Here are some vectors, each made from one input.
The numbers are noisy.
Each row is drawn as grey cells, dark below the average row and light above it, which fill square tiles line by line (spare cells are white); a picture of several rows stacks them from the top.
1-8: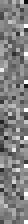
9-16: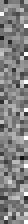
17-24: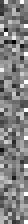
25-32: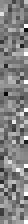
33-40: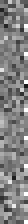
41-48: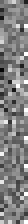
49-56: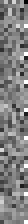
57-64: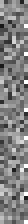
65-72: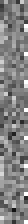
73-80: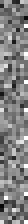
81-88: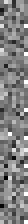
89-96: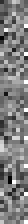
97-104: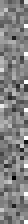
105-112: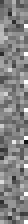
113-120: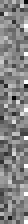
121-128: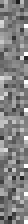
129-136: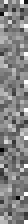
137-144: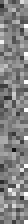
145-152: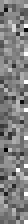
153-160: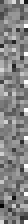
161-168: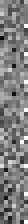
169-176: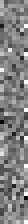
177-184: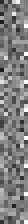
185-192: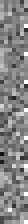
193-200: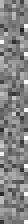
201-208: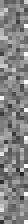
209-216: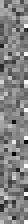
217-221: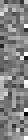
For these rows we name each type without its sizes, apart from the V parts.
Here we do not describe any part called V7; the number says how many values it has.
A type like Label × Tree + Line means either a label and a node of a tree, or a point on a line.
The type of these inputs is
Bool × (Line + V7) + List(Circle).
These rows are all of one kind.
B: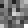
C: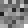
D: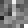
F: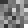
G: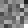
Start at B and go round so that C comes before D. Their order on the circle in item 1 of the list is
B, C, D, G, F.
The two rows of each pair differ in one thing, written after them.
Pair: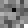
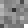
the true/false value
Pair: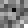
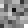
the true/false value
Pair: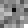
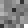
the true/false value
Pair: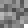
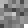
the true/false value
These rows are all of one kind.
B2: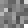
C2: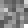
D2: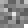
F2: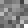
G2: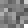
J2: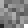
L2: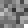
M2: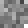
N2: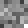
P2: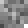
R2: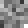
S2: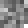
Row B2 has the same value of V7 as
D2, G2 and M2.
